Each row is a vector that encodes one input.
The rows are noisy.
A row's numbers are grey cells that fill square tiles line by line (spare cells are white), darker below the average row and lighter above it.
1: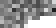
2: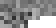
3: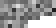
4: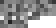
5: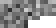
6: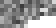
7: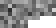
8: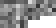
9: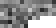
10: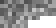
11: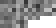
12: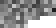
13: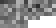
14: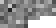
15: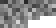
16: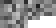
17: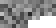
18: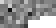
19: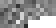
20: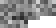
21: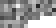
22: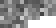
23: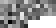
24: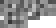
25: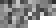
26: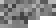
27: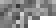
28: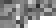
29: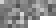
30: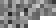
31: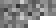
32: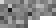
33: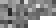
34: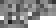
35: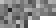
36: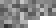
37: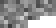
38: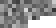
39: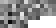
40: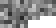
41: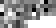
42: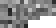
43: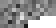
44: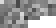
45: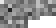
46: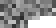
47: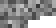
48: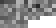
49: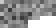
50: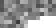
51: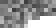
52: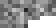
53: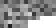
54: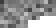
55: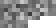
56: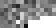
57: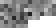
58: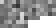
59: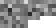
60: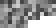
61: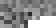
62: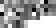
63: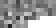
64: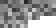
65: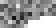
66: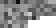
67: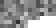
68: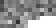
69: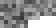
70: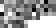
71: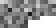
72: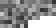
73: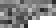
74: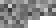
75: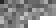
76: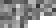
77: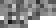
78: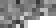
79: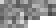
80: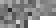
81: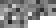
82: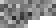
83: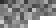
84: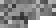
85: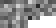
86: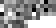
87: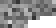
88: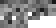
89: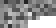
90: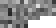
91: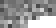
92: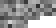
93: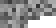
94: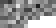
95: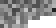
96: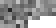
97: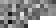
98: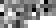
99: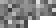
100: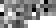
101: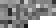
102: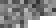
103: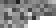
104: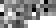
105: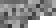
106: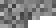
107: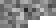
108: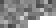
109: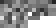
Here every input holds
a list of up to three points on a 6-point line.
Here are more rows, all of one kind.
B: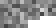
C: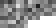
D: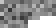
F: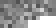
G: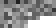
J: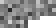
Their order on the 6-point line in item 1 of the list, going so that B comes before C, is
D, J, B, F, G, C.
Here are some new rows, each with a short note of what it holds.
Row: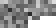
a list of two items
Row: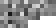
a list of one item
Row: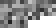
a list of one item
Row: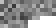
a list of three items
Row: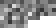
a list of one item
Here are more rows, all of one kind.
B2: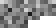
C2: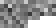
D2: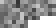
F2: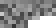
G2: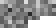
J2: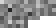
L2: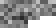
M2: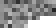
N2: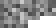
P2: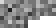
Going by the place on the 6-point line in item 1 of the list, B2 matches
C2, G2, J2 and P2.
